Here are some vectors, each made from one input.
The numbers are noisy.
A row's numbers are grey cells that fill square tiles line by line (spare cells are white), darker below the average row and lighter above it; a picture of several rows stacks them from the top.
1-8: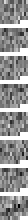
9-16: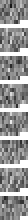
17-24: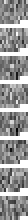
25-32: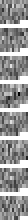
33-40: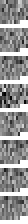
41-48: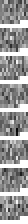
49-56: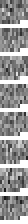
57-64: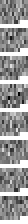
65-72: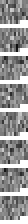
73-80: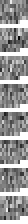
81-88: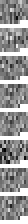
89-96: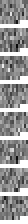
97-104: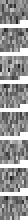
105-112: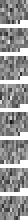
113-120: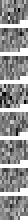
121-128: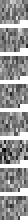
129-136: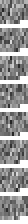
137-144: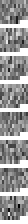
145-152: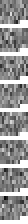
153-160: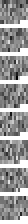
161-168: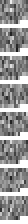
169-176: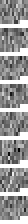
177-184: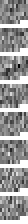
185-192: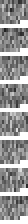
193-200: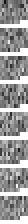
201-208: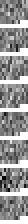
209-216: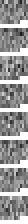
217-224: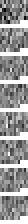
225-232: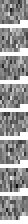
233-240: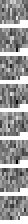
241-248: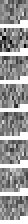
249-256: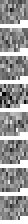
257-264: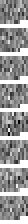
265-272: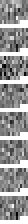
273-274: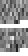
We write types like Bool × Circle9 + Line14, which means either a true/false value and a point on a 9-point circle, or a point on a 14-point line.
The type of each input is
Line6 × (Tree12 + Unit) + List2(Line9).
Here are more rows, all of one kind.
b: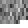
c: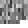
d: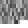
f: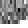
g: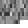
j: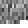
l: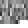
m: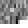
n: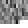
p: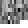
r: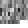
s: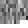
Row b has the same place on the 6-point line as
d, g and s.
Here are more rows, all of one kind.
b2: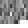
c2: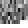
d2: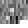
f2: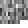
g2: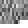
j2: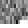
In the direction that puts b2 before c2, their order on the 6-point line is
d2, j2, b2, g2, f2, c2.
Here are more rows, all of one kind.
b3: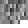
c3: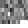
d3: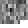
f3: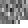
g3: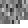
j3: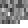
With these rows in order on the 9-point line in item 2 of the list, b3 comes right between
d3 and f3.
